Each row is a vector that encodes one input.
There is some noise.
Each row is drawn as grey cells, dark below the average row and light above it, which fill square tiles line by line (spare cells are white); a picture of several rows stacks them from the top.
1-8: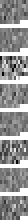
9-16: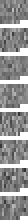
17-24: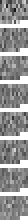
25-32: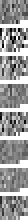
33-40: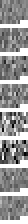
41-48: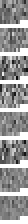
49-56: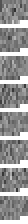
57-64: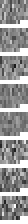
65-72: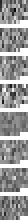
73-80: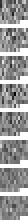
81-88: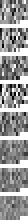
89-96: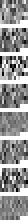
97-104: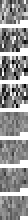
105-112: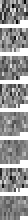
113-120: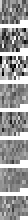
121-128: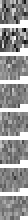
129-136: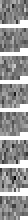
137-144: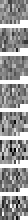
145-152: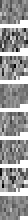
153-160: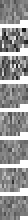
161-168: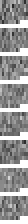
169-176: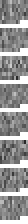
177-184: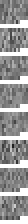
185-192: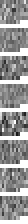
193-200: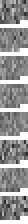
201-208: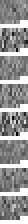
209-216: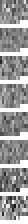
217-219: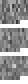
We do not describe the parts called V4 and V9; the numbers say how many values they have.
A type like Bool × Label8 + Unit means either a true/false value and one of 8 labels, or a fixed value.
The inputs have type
(Line5 + V4) × Tree11 × V9.
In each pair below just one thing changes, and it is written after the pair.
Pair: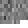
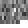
the value of V9
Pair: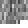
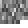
the place on the 5-point line
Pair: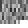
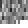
the value of V9
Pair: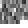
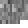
the place on the 5-point line
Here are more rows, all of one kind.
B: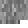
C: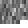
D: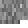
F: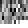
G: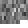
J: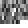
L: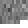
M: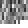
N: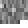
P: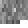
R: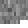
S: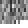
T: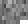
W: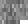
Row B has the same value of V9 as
D, M, P and W.
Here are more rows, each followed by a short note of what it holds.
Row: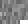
a point on a 5-point line, a node of an 11-node tree and a value of V9
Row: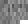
a node of an 11-node tree, a value of V4 and a value of V9
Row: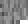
a node of an 11-node tree, a value of V4 and a value of V9
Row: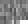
a point on a 5-point line, a node of an 11-node tree and a value of V9
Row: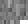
a point on a 5-point line, a node of an 11-node tree and a value of V9
